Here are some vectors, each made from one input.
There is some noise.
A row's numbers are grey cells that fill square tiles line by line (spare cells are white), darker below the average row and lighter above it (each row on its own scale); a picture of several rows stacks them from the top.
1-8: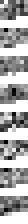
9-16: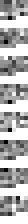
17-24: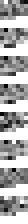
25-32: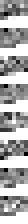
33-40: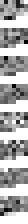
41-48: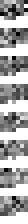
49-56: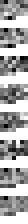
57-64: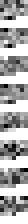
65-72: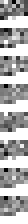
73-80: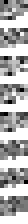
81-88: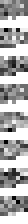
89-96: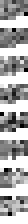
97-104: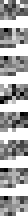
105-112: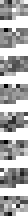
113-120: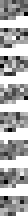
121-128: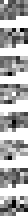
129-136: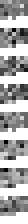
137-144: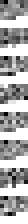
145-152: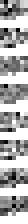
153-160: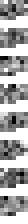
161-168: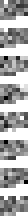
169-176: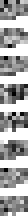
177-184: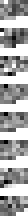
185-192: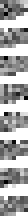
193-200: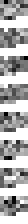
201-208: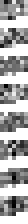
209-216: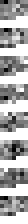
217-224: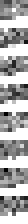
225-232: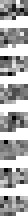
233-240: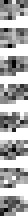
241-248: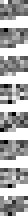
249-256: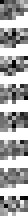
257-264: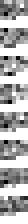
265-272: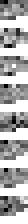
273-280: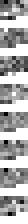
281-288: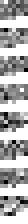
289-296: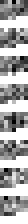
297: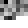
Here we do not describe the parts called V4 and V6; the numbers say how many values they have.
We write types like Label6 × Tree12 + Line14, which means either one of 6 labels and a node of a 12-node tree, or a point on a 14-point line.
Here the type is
Bool × Label8 + Unit + V4 × V6.
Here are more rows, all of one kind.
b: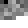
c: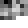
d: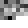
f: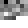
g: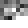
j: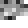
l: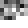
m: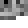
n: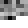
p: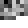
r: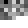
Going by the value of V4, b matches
c, f, m and p.
